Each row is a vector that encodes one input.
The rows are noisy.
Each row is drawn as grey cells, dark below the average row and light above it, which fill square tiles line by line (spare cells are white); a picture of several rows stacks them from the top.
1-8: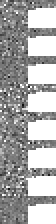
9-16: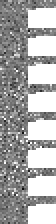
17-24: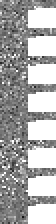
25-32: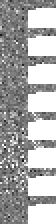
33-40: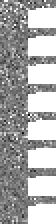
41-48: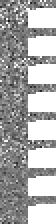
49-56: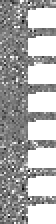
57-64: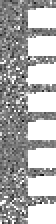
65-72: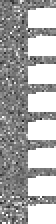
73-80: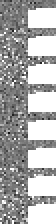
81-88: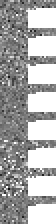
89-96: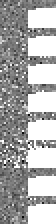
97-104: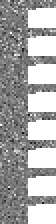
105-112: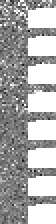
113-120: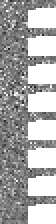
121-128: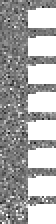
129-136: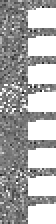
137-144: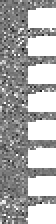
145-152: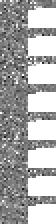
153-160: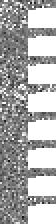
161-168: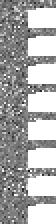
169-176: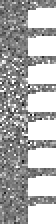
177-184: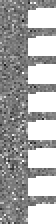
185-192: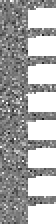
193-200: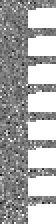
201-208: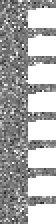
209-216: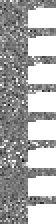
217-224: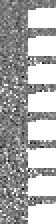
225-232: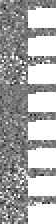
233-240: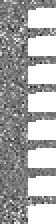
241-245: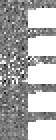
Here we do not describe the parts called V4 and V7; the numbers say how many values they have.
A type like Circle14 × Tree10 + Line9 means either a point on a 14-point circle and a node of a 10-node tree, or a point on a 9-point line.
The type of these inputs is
(Circle17 + V4) × Line6 × V7.
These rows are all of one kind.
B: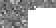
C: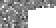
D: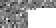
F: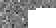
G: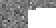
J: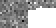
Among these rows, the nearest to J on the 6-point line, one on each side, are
F and G.
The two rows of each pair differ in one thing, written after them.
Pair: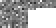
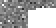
the value of V7
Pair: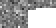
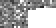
the place on the 6-point line
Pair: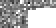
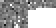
the place on the 6-point line
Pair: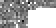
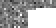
the value of V7
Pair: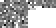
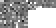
the value of V4
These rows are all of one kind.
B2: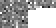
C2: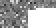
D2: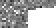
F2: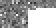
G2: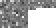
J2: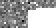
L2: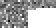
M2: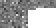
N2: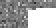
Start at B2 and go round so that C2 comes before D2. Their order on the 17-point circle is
B2, G2, L2, F2, M2, J2, N2, C2, D2.
